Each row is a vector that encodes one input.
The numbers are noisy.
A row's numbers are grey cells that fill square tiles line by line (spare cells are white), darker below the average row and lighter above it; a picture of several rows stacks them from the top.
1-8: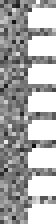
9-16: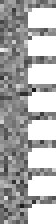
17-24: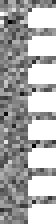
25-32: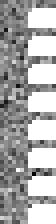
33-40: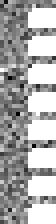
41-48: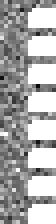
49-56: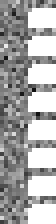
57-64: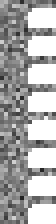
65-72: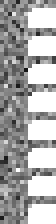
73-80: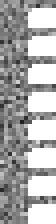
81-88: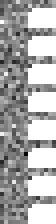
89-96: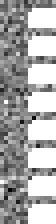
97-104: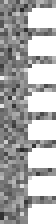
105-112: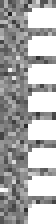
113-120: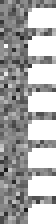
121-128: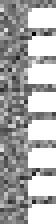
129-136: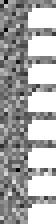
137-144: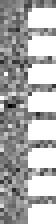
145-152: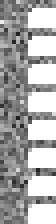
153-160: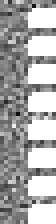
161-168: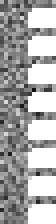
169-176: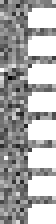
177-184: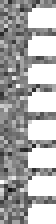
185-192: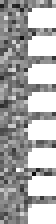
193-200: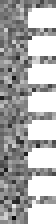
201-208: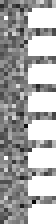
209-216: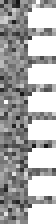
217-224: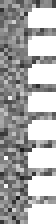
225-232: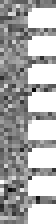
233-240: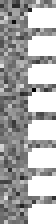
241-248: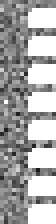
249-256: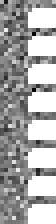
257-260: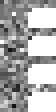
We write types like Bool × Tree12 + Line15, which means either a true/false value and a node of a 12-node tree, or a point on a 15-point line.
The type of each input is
List2(Circle8 + Line7).
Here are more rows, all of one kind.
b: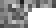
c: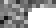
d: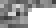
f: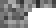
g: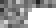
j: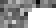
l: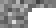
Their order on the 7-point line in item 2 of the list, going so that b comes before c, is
g, j, l, d, b, f, c.
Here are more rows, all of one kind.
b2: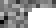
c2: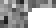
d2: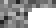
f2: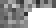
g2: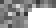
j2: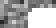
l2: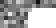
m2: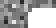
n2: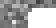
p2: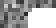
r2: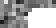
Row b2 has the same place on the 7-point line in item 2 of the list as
c2, d2, p2 and r2.
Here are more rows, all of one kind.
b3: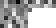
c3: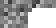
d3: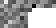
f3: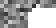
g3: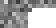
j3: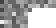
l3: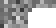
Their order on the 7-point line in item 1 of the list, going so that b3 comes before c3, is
b3, j3, g3, l3, c3, f3, d3.
